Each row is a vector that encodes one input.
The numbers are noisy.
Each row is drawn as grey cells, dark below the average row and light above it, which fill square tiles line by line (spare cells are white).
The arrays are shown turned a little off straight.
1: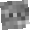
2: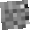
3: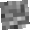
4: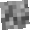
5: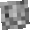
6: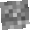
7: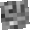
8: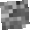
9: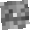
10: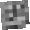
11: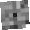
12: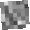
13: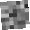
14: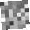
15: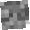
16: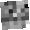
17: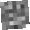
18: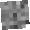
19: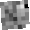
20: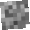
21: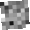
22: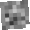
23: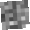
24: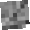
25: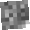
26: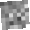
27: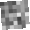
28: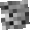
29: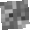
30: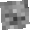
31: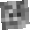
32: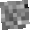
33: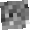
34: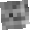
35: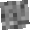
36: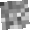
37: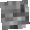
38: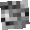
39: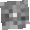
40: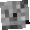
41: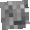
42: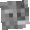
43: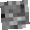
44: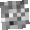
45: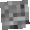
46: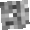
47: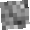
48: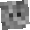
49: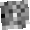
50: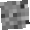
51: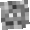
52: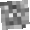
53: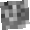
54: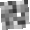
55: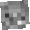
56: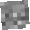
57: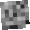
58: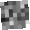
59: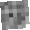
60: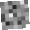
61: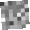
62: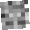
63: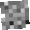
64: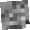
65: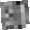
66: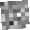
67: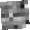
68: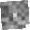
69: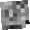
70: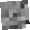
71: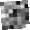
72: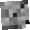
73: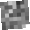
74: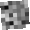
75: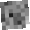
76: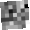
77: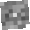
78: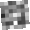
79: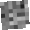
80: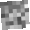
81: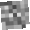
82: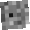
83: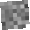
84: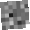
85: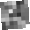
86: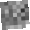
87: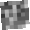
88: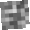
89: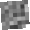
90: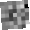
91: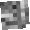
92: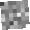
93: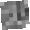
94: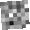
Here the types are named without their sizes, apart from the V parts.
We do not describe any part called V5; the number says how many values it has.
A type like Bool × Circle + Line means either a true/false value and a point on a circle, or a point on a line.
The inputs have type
(Bool × Bool × Bool + Unit) × V5 + Line × Line.
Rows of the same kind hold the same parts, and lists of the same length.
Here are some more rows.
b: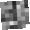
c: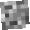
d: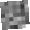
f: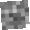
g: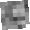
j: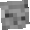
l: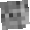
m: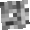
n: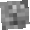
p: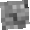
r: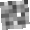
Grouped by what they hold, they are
b, d
c, f, g, j, l, n, p
m, r

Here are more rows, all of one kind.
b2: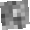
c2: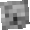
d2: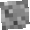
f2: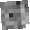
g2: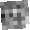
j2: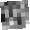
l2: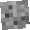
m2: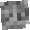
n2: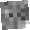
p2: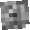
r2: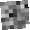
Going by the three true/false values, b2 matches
c2 and l2.
